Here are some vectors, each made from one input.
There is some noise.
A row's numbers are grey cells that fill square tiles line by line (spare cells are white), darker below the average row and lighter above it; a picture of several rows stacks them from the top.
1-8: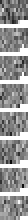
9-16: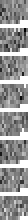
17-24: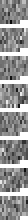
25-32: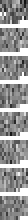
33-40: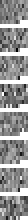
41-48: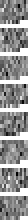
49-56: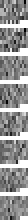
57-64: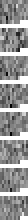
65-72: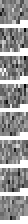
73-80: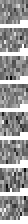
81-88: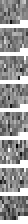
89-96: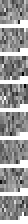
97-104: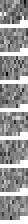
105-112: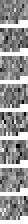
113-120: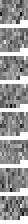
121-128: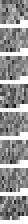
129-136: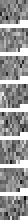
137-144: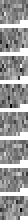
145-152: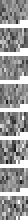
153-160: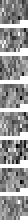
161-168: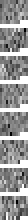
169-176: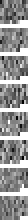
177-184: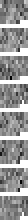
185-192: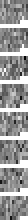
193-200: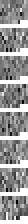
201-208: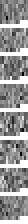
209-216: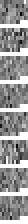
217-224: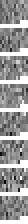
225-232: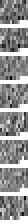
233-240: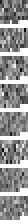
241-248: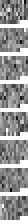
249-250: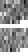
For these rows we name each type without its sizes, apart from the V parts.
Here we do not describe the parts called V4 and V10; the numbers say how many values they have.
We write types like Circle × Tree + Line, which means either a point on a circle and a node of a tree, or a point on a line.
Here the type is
(Bool × Circle + Label × V10) × V4.
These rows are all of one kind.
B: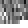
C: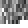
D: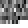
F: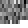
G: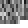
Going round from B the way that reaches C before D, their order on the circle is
B, C, D, F, G.
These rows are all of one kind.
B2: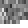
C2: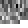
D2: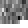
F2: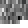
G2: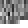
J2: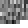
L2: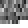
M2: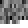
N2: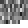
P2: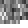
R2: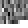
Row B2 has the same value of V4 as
D2, F2 and P2.
